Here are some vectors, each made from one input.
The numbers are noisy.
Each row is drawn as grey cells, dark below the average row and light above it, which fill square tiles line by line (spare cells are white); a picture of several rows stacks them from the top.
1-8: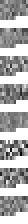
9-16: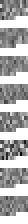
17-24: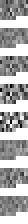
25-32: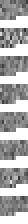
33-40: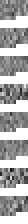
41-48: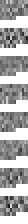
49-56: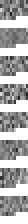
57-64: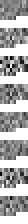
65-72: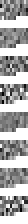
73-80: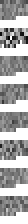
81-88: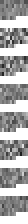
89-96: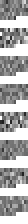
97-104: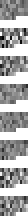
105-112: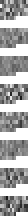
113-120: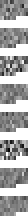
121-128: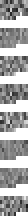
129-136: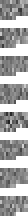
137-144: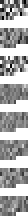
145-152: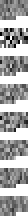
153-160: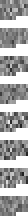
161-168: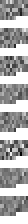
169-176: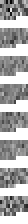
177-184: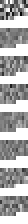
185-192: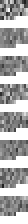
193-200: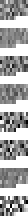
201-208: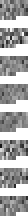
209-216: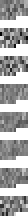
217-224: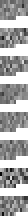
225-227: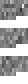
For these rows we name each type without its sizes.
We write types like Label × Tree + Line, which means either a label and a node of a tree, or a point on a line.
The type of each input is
Bool × Bool × Bool × (Tree × Tree + Unit).
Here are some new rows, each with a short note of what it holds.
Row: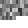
three true/false values
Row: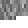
three true/false values
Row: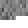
a node of each of two trees and three true/false values
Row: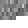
three true/false values
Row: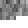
a node of each of two trees and three true/false values
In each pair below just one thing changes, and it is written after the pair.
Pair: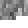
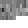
the node of one of the two trees
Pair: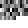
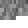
the node of one of the two trees
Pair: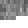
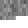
one of the three true/false values
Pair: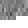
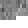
one of the three true/false values
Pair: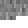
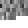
one of the three true/false values
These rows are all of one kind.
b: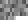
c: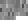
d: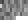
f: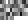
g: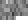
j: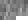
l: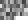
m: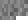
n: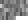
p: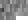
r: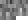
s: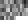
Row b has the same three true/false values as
f and g.
